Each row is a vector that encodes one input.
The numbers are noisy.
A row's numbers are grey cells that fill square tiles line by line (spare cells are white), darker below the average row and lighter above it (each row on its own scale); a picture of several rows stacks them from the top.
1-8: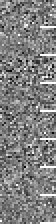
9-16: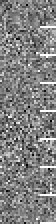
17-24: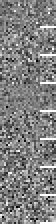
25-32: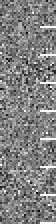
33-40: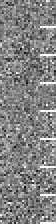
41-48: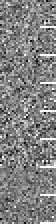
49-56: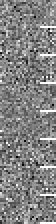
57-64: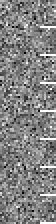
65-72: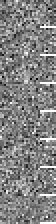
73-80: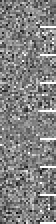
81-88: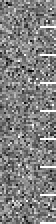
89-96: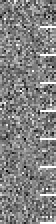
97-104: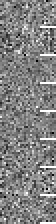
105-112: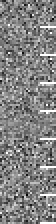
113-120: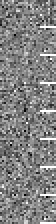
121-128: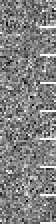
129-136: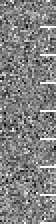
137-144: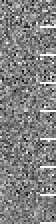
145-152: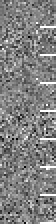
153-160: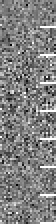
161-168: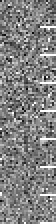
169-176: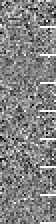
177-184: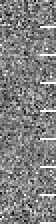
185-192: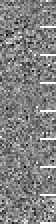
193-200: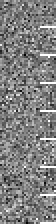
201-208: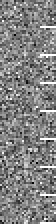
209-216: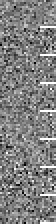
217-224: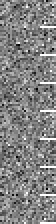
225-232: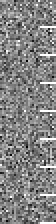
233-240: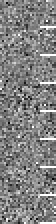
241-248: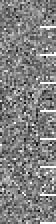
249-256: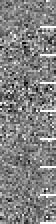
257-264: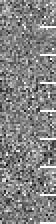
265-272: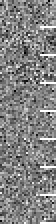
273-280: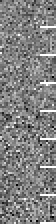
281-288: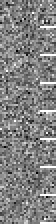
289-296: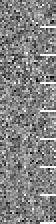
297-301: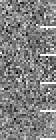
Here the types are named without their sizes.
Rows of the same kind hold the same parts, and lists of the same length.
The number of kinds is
3.
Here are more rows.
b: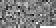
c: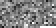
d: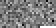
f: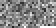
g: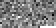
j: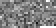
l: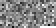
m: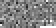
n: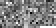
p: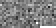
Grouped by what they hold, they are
b, d, g, j, p
c, f, l, n
m

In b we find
a point on a circle and a node of each of two trees.
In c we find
three true/false values.
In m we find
a node of each of three trees.
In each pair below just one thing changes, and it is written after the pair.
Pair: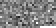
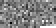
the node of one of the two trees
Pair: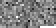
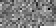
the node of one of the two trees
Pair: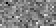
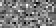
the node of one of the two trees
